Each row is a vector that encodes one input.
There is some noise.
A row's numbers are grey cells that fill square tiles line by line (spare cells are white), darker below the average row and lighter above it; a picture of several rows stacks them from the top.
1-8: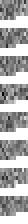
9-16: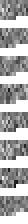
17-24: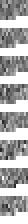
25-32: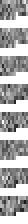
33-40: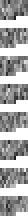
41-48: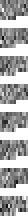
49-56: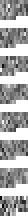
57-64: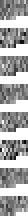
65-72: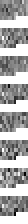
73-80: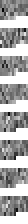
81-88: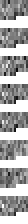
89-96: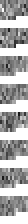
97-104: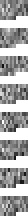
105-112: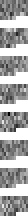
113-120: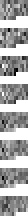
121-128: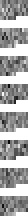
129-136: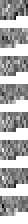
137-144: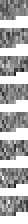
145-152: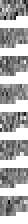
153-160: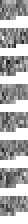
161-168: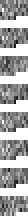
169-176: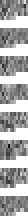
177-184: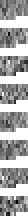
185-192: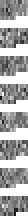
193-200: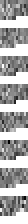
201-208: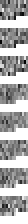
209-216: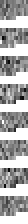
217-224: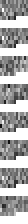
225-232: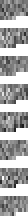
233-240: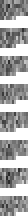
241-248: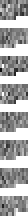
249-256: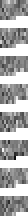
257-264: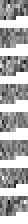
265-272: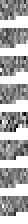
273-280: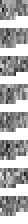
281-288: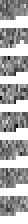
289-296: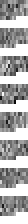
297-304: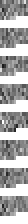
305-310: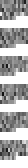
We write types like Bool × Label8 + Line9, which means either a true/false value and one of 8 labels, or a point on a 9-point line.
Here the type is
Bool × Circle8 + Circle18.
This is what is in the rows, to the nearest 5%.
About 35% of them hold a point on an 8-point circle and a true/false value. The rest hold a point on an 18-point circle.
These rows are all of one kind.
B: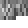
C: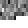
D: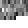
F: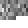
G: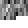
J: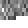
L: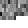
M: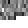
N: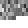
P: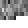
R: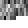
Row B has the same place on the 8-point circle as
J, M and R.
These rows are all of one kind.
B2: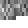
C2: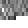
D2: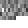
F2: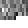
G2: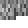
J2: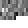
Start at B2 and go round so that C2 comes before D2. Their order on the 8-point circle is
B2, C2, F2, D2, J2, G2.
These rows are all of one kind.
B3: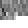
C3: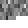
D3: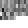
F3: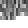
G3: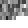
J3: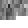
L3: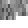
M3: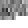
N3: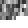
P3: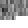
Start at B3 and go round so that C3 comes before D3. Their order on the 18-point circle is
B3, F3, P3, M3, L3, J3, C3, G3, N3, D3.
